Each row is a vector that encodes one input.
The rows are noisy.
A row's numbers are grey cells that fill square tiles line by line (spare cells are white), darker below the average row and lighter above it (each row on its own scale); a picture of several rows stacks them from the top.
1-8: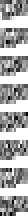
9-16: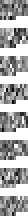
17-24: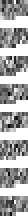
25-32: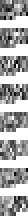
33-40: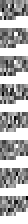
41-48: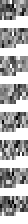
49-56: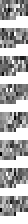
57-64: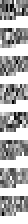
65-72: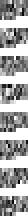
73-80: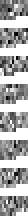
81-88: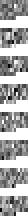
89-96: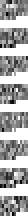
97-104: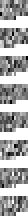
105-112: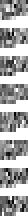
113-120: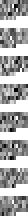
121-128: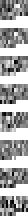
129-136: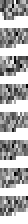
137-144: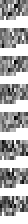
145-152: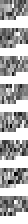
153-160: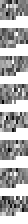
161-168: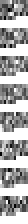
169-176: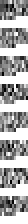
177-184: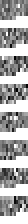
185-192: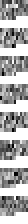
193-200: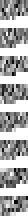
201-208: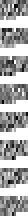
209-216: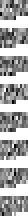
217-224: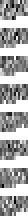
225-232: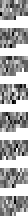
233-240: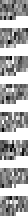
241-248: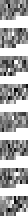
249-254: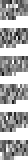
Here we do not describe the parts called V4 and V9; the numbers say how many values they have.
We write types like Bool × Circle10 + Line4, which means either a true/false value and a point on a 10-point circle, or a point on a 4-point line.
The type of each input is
Line13 × (Line13 + V9) + V4.
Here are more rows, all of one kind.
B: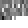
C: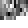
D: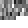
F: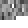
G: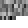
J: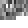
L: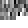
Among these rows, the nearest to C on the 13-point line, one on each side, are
B and F.
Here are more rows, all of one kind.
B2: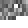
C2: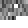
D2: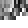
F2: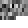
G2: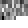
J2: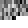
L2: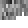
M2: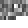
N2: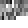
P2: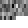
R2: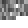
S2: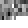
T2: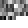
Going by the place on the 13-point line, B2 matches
F2 and P2.
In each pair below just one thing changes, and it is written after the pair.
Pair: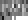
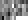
the value of V9
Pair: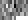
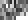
the value of V9
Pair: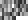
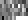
the value of V9
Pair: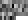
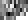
the place on the 13-point line
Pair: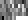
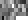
the value of V9
